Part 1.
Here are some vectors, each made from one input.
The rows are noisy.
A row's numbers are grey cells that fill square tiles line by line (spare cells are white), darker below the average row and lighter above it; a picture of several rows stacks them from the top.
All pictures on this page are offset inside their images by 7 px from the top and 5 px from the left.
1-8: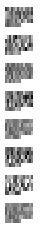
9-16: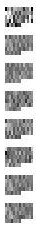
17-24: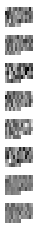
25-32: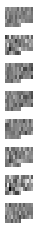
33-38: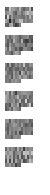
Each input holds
a point on a 4-point line.
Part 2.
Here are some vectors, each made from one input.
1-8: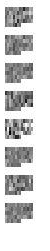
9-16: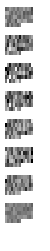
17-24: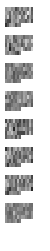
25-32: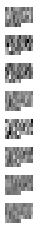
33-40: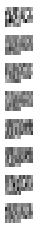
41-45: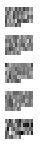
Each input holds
a point on a 5-point line.
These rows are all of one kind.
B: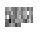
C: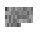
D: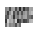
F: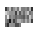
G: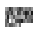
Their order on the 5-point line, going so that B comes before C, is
D, G, B, F, C.
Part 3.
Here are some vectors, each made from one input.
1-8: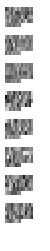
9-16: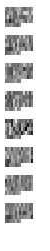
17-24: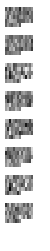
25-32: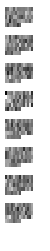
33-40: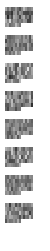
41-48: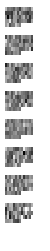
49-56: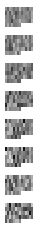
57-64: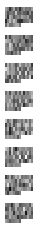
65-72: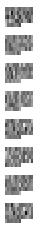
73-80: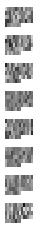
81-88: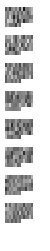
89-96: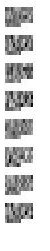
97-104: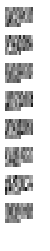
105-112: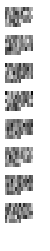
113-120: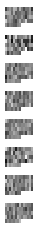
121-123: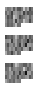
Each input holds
a point on a 15-point circle.
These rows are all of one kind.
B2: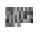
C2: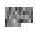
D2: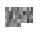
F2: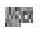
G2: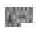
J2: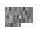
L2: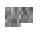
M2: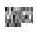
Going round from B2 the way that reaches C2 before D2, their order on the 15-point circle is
B2, M2, C2, F2, J2, L2, D2, G2.
